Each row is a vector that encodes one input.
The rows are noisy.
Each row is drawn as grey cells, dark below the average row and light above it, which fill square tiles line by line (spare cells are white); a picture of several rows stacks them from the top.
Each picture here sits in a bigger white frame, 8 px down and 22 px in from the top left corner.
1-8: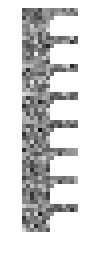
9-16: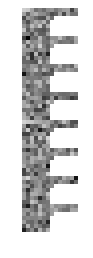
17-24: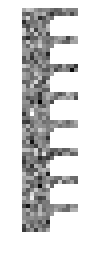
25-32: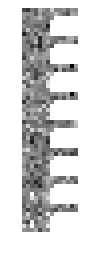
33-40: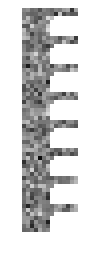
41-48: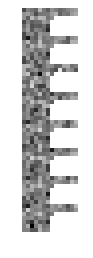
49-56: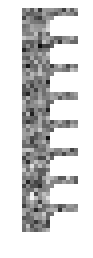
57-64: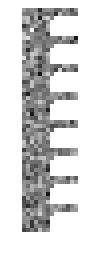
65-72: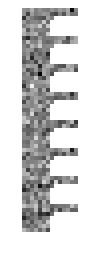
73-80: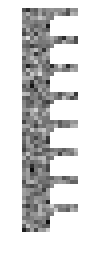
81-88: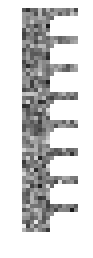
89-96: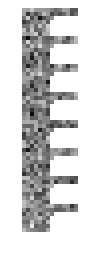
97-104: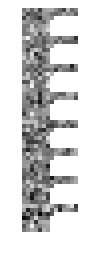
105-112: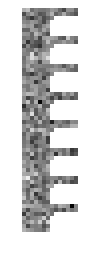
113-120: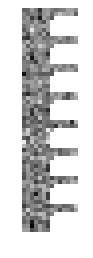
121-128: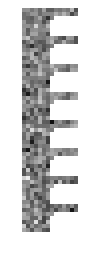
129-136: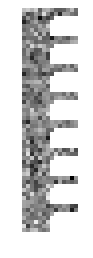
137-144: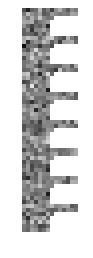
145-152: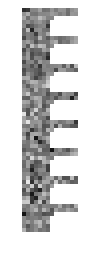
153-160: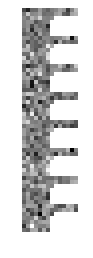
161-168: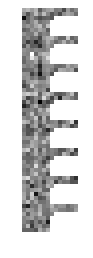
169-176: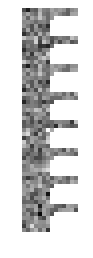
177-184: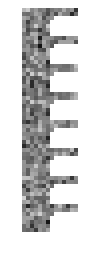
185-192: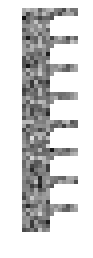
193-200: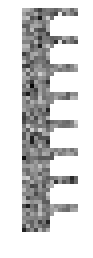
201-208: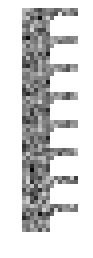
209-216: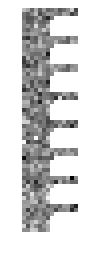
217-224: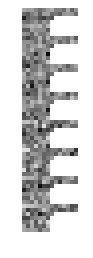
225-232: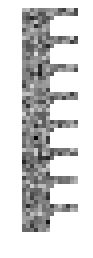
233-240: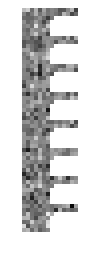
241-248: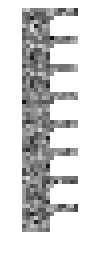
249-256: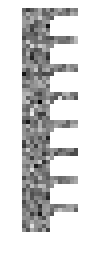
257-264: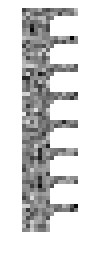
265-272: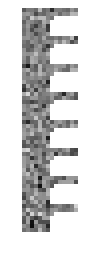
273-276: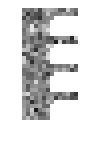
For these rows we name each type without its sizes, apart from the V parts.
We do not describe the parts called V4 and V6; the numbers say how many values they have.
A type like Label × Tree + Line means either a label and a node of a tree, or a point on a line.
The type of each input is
List(Line) + (Tree + V4) × V6.
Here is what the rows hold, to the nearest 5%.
About 60% of them hold a value of V6, together with either a node of a tree, or a value of V4. The rest are lists of points on a line.
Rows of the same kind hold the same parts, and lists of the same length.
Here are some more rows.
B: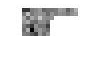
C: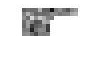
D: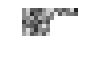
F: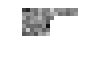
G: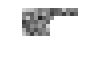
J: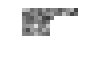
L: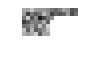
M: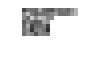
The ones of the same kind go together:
B, F
C, M
D
G, L
J

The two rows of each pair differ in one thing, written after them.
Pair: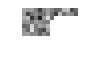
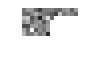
the node of the tree
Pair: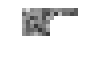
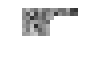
the node of the tree
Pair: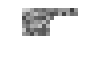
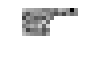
the node of the tree
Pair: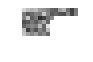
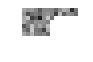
the value of V6
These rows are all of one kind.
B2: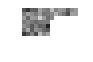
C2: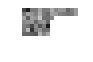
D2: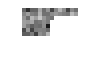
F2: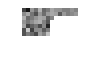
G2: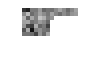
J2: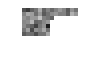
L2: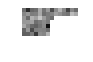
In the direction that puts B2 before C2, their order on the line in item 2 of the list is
F2, G2, D2, L2, B2, J2, C2.
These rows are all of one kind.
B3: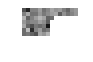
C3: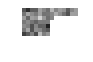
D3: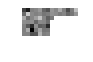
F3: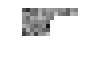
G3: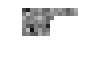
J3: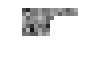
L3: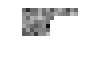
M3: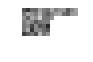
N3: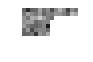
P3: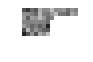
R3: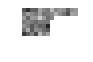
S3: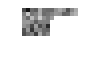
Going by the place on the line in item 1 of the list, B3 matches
D3, G3 and J3.
